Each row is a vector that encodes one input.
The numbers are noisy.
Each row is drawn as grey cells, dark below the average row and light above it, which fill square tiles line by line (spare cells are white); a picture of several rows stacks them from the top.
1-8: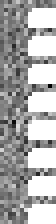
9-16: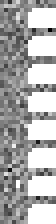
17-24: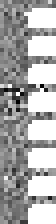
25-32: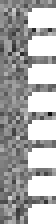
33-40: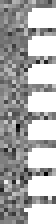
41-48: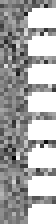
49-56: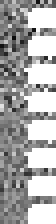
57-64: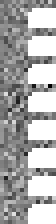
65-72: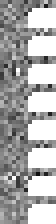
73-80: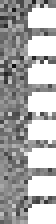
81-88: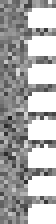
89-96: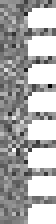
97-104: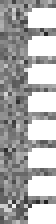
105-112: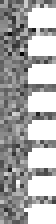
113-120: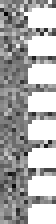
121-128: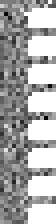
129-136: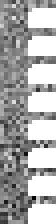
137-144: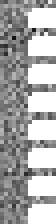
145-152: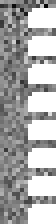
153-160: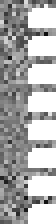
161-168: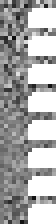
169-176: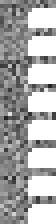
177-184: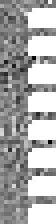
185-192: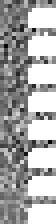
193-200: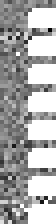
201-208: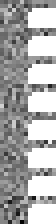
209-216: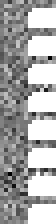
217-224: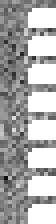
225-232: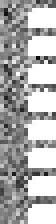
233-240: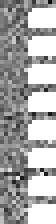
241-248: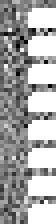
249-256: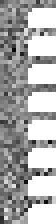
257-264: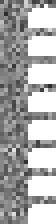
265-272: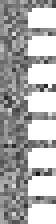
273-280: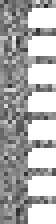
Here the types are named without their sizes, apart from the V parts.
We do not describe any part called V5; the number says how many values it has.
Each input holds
a list of items, each a true/false value and a value of V5.
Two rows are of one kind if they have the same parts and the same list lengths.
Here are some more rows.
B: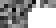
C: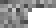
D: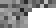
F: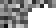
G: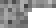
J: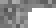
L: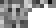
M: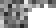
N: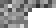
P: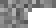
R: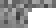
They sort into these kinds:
B, F
C, G, P, R
D, J, N
L, M

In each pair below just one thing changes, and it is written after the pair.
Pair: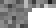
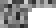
the value of V5 in item 1 of the list
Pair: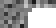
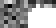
the true/false value in item 1 of the list
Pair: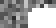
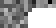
the value of V5 in item 1 of the list
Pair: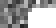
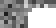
the true/false value in item 1 of the list
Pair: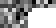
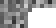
the value of V5 in item 1 of the list
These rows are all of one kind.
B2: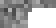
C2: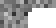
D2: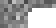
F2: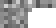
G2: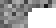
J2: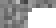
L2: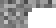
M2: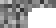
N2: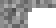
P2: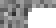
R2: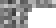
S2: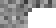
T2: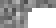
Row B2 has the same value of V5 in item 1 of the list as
F2 and G2.
